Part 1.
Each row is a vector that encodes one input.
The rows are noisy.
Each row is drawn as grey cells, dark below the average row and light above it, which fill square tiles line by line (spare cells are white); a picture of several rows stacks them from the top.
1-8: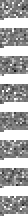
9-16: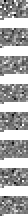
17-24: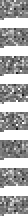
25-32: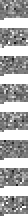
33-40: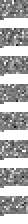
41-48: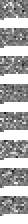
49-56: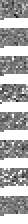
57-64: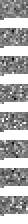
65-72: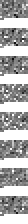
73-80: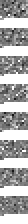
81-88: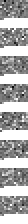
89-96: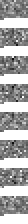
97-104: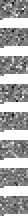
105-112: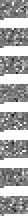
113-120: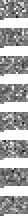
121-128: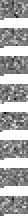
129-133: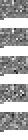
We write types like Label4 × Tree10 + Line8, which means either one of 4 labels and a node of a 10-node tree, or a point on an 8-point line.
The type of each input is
Bool × Bool × Bool × Bool.
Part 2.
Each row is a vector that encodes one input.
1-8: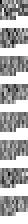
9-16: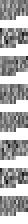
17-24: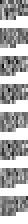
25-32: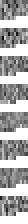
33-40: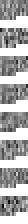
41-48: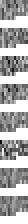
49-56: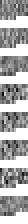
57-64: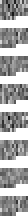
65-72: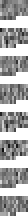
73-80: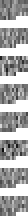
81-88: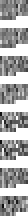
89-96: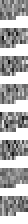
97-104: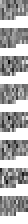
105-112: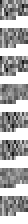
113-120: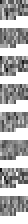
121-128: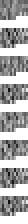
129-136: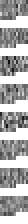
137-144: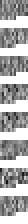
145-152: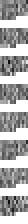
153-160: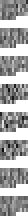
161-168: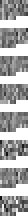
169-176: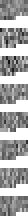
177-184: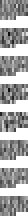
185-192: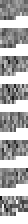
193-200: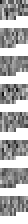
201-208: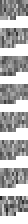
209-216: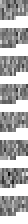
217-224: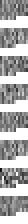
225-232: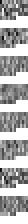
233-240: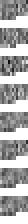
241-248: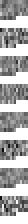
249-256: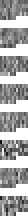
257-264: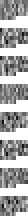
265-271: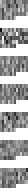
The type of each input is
Line20.
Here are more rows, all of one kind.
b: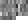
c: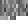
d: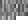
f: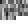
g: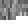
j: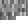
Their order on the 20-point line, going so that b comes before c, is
b, g, j, c, d, f.
